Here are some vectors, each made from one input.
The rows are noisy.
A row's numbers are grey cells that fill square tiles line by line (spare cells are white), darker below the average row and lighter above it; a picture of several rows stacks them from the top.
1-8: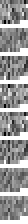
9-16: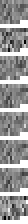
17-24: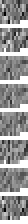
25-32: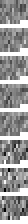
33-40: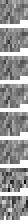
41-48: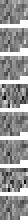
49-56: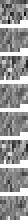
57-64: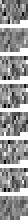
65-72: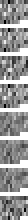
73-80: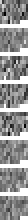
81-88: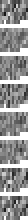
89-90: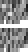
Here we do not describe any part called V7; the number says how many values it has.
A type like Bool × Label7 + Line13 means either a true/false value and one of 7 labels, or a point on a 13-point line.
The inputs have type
Bool × Line9 + V7.
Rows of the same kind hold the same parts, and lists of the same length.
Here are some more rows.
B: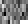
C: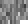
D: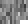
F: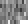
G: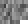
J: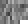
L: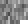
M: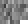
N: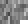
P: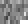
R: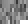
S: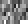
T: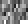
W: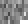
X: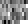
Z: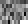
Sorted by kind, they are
B, S, T, X, Z
C, D, F, G, J, L, M, N, P, R, W

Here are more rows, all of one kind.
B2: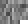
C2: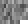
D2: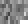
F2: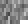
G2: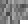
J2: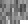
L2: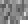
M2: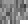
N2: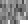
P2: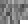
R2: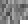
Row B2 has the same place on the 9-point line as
G2, J2, P2 and R2.
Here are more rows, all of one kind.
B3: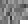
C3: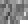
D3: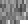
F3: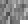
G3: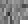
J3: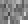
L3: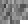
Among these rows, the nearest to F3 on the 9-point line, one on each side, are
C3 and D3.
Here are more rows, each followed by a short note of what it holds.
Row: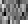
a value of V7
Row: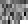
a value of V7
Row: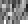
a value of V7
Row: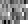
a value of V7
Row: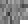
a point on a 9-point line and a true/false value
